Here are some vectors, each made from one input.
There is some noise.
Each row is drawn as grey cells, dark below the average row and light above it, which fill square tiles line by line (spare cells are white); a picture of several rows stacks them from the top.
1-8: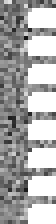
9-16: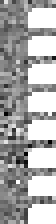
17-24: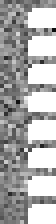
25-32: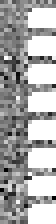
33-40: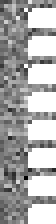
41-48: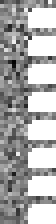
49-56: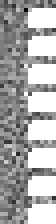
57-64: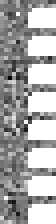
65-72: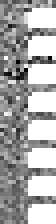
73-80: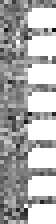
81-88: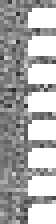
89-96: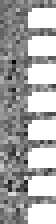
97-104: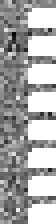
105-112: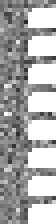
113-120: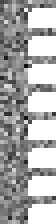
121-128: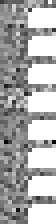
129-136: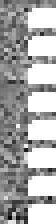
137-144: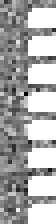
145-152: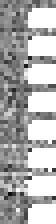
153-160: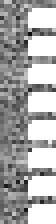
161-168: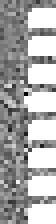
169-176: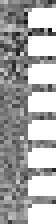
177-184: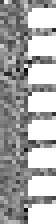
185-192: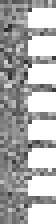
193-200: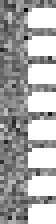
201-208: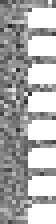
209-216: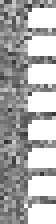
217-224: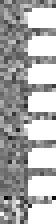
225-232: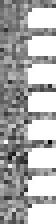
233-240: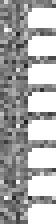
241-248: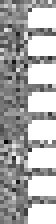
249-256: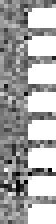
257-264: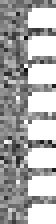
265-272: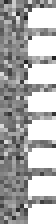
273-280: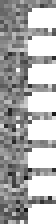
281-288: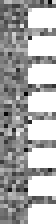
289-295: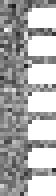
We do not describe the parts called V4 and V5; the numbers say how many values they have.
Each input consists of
either a node of an 8-node tree and a value of V4, or a node of a 12-node tree, or a true/false value and a value of V5.
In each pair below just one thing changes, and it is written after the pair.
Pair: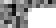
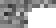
the value of V4
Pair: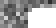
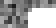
the value of V4
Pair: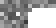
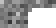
the value of V4
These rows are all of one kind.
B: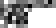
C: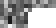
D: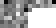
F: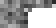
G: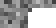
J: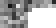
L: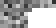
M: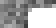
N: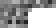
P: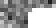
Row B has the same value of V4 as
C and J.
